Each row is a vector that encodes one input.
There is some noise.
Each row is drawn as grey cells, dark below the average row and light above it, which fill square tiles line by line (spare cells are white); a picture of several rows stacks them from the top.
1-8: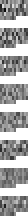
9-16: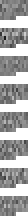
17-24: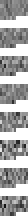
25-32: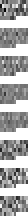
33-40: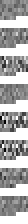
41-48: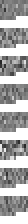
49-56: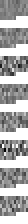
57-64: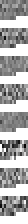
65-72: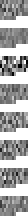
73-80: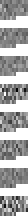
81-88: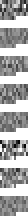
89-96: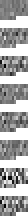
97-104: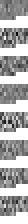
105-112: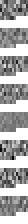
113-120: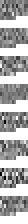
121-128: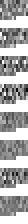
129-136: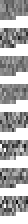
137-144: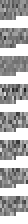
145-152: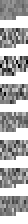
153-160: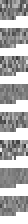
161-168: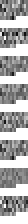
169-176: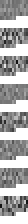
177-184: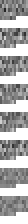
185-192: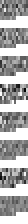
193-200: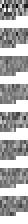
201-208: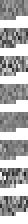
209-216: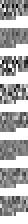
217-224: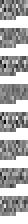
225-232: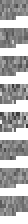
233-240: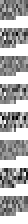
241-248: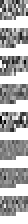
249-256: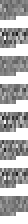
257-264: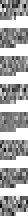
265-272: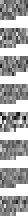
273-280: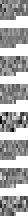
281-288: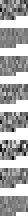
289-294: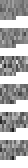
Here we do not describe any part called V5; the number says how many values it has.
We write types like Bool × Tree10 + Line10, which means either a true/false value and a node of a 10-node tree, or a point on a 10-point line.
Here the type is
List2(Bool × V5 + Line8).
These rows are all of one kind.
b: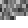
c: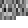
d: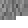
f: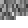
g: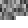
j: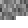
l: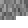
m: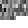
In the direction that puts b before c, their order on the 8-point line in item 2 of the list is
d, l, f, b, j, g, m, c.
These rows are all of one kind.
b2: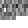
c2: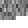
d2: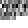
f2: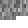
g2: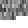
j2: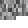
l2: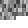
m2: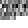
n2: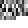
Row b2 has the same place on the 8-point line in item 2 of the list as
c2 and f2.
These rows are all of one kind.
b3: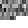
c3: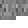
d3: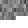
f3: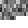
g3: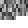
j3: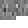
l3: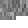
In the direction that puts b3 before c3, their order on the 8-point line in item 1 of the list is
l3, b3, f3, g3, c3, d3, j3.
